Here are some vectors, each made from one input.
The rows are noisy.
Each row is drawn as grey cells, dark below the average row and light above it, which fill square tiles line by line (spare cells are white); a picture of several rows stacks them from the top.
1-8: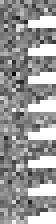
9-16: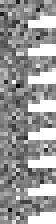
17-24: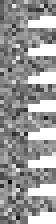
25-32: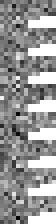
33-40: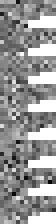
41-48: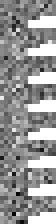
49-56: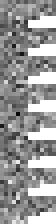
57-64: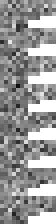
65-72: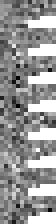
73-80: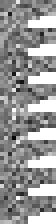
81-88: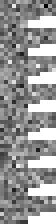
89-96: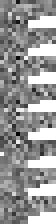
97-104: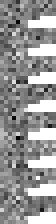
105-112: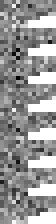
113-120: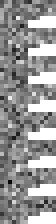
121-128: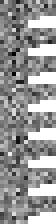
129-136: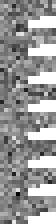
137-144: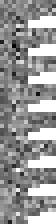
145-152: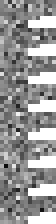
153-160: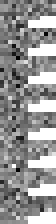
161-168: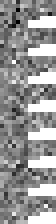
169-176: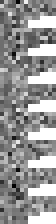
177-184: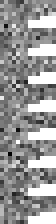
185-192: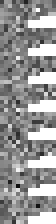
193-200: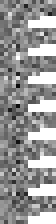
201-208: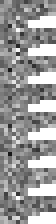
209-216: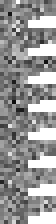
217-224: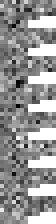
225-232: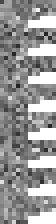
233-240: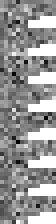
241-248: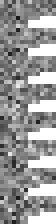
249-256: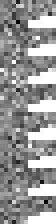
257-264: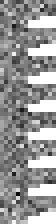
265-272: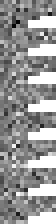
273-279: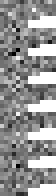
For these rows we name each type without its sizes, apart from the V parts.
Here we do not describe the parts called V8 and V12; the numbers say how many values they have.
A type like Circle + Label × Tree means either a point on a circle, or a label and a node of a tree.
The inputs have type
(Circle + V8) × (Circle + V12).
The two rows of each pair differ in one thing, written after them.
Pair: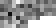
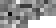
the value of V8
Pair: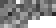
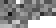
the value of V8
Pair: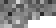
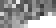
the place on the circle
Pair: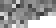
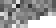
the value of V8
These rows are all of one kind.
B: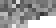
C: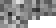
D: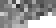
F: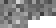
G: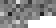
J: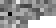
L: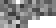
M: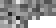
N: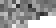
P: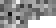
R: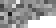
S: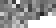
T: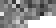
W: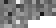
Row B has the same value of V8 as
G, J, L and M.
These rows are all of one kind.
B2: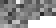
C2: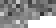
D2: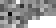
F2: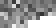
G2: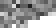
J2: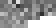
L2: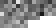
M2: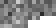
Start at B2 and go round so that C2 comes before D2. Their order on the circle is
B2, M2, C2, L2, J2, F2, G2, D2.
